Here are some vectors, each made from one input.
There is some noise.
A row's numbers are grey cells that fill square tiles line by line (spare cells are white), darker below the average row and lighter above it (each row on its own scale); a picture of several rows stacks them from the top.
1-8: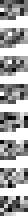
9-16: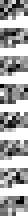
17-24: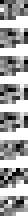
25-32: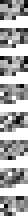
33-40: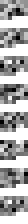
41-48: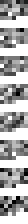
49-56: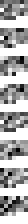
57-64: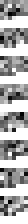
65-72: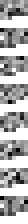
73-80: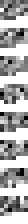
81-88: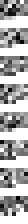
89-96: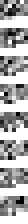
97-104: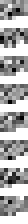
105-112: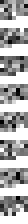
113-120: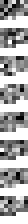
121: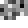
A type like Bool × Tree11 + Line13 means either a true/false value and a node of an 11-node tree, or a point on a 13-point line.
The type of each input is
Bool × Tree11 + Line6 × Line9.
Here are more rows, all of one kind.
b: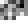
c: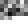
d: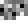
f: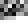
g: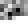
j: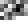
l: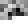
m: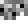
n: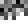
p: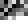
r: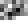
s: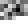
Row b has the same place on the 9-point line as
d, m and n.
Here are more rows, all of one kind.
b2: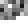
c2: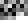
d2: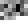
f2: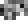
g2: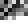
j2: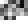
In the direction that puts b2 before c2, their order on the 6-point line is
d2, j2, b2, f2, c2, g2.
